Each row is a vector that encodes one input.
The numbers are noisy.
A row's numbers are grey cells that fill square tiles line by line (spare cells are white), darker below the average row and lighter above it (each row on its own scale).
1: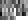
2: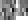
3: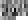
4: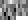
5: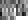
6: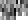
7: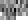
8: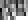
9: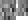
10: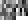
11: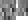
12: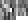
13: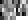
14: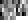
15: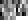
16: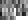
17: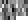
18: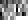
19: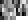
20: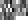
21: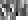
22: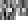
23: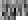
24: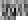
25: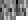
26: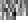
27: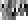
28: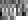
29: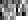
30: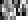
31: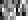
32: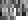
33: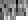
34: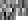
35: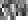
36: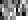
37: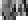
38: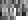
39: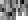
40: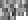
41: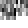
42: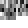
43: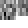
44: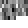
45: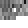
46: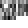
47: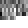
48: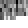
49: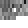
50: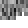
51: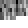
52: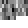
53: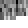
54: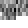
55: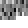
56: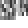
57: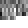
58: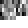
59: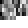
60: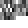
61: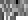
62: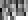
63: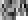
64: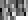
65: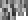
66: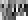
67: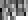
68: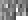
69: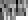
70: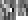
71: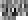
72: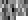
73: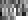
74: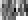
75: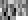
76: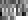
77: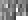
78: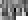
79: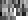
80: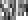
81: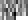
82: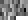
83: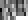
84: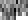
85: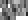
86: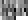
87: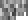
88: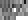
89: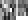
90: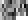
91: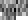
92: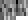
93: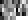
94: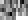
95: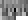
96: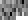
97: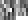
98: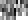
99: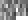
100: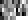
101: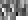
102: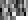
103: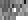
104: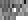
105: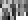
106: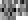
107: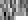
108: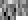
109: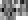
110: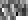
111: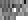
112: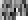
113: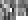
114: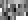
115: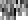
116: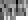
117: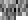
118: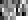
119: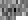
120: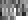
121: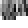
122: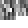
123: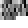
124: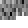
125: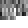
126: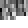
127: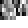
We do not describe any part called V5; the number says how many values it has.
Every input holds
a list of up to two items, each a true/false value and a value of V5.
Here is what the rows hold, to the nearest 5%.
All of them are lists of up to two items, each a true/false value and a value of V5: about 5% are empty, 40% hold one and 55% two.
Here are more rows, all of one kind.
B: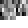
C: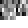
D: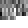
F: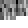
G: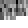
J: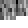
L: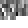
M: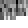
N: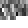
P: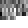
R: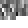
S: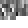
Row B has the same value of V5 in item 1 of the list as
C, D and P.
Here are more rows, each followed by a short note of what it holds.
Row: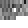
the empty list
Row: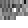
the empty list
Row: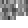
a list of two items
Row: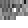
the empty list
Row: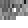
the empty list
